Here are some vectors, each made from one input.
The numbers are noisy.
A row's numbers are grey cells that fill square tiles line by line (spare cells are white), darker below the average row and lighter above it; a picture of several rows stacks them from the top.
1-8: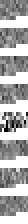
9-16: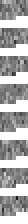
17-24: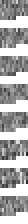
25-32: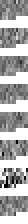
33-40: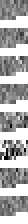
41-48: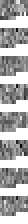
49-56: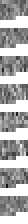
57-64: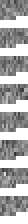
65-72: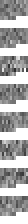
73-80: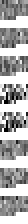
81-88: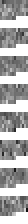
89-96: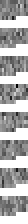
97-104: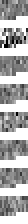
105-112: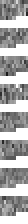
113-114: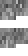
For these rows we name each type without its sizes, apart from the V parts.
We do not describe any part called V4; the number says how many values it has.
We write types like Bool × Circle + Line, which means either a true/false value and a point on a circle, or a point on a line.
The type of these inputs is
Tree × (Tree + V4) + Unit.
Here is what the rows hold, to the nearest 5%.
About 5% of them hold a fixed value. The rest hold a node of a tree, together with either a node of a tree, or a value of V4.
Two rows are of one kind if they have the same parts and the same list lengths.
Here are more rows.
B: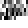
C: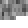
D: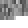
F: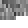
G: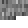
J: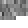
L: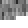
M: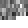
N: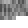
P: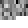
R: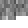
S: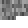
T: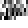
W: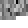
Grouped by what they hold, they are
B, T
C, D, J, L, N, R
F, G, M, P, S, W

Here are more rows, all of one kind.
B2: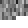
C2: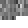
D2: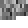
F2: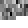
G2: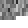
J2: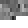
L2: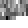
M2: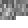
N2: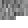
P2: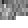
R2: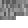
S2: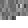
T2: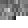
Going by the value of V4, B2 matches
C2, J2, S2 and T2.
